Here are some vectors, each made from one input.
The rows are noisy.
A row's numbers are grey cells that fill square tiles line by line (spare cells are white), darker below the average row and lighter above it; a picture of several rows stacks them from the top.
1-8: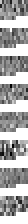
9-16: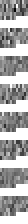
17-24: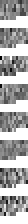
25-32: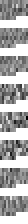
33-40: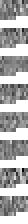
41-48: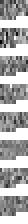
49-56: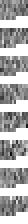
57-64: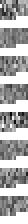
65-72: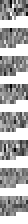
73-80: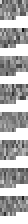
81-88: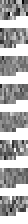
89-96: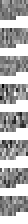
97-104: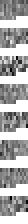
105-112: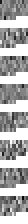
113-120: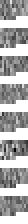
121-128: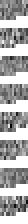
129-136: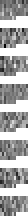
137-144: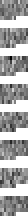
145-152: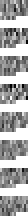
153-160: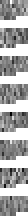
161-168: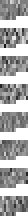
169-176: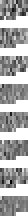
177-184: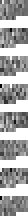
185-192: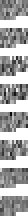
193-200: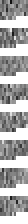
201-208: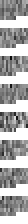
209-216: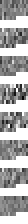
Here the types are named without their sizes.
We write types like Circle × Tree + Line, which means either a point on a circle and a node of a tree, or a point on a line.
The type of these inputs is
Bool × Bool × Bool × Bool + Label × (Label + Line).
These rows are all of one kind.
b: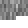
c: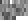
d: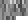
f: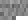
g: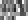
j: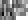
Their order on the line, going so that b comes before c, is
j, b, d, f, c, g.
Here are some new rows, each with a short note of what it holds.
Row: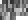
four true/false values
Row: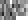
a label and a point on a line
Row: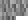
a label and a point on a line
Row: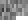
two labels
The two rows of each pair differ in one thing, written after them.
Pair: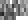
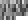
the label
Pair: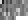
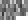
the label
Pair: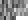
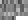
the place on the line
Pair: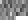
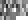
the place on the line
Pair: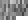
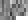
the label
